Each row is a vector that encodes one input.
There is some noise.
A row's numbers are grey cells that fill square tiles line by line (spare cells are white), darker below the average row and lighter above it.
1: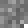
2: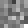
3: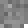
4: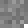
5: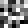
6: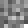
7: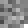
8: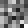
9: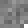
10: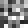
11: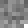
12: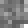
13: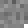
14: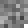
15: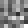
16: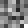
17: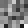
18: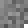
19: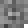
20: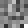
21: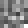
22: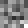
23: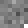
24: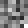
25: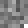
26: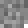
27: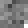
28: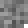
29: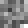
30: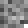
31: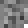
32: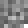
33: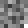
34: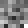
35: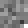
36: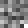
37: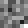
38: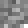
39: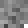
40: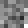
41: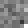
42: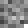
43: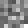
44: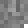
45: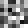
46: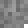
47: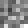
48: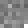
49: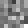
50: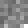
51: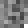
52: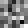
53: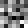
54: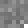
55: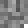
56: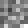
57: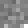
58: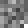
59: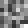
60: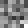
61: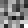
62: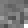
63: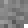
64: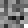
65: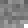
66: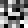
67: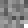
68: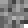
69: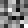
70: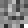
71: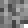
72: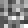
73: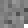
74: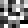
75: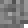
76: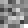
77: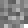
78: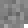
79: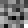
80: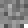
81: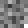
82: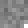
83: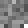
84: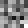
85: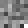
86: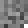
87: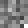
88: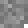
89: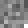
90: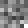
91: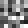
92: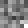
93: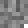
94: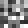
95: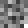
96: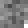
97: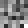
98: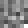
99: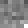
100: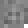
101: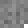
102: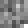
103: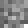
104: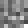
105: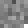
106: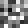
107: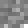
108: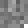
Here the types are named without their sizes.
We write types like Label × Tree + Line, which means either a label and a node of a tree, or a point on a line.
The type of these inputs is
Bool × Tree + Label.
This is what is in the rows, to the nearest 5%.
About 30% of them hold a label. The rest hold a node of a tree and a true/false value.
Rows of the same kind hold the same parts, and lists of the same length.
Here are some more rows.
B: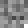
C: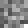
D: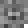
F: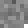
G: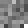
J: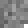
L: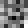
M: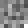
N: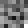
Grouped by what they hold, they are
B, C, F, G, J, M
D, L, N

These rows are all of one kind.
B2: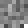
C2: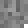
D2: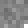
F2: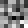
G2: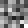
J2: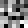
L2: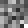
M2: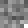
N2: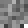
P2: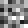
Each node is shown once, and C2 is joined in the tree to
P2.
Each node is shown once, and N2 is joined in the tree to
B2 and L2.
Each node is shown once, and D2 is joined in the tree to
M2.
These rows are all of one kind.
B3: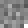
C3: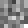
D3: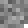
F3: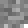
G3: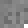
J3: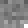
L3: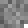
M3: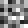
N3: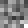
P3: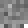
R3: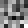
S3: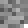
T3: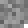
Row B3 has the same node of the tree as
F3, S3 and T3.
